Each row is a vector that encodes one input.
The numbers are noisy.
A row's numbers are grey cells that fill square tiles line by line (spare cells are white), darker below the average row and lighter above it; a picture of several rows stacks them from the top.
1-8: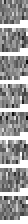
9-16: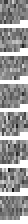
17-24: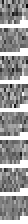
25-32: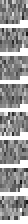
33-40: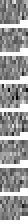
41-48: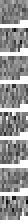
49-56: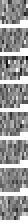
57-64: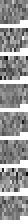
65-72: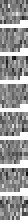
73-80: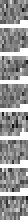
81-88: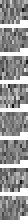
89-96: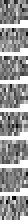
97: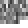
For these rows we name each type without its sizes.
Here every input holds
a true/false value, together with a list of points on a line.
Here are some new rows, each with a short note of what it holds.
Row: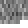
a true/false value, together with a list of two items
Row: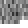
a true/false value, together with a list of two items
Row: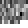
a true/false value, together with a list of one item
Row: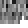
a true/false value, together with a list of two items
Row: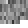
a true/false value, together with a list of one item
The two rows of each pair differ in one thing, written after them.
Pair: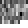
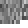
the true/false value
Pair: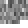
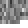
the place on the line in item 1 of the list
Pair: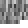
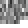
the true/false value
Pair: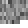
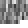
the true/false value
